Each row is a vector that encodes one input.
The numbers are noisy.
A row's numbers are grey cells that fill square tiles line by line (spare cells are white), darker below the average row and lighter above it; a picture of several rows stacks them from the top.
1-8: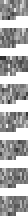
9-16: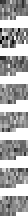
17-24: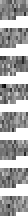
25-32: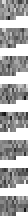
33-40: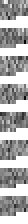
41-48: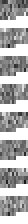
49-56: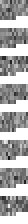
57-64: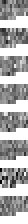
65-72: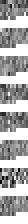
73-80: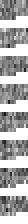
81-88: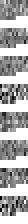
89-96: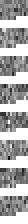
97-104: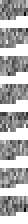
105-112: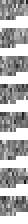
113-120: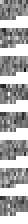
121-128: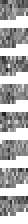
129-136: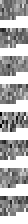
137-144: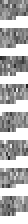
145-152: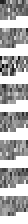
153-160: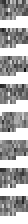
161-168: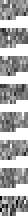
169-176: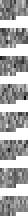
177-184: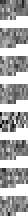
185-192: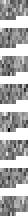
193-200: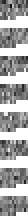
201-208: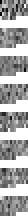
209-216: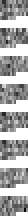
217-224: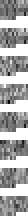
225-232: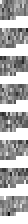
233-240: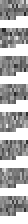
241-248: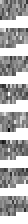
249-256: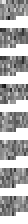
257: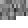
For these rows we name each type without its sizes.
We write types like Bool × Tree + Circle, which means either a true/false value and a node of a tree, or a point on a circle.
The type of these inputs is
Bool × List(Circle).
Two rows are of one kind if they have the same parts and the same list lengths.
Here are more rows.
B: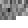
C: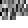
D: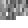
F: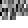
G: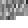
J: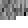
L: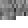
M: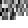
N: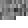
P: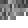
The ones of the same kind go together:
B, J, L, N
C, F, M
D, G
P

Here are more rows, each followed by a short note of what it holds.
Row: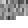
a true/false value, together with a list of three items
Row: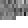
a true/false value, together with a list of two items
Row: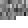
a true/false value, together with a list of two items
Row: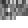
a true/false value, together with a list of one item
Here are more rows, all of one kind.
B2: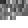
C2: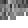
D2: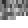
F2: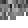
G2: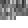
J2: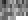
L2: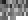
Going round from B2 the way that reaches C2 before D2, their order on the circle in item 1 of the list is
B2, F2, C2, G2, J2, D2, L2.
